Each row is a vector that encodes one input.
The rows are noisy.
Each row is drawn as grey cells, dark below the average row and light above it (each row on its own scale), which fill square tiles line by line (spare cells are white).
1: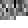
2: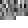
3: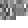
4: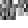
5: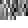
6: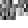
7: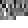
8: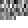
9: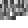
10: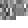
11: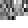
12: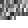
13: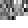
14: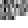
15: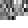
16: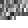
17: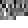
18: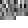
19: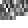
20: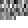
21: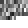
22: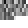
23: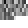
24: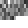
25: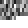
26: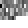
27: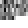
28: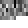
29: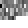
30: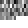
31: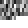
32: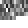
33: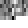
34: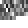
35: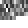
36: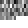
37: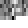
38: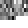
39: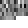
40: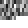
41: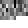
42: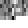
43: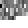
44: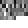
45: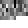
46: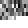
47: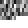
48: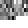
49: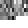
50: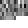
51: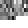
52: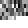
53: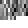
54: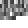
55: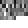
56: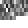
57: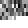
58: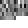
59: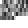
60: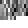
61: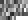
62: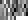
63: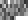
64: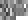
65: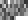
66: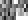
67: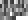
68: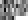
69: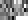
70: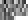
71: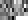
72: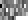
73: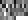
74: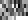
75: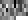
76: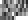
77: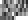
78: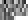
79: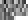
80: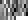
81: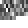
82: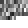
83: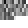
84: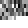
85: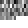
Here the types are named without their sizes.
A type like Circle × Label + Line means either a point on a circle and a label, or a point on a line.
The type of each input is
Label + Line.
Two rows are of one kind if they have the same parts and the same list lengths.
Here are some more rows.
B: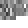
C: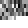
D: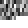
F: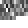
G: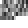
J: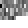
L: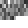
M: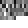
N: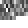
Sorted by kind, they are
B, F, G, J, L, N
C, D, M

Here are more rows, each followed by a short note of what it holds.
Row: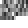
a label
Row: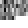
a label
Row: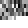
a point on a line
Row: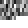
a point on a line
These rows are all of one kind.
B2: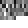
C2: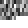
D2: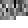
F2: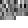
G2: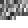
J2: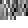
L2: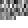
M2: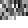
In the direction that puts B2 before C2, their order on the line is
M2, D2, B2, F2, J2, L2, C2, G2.
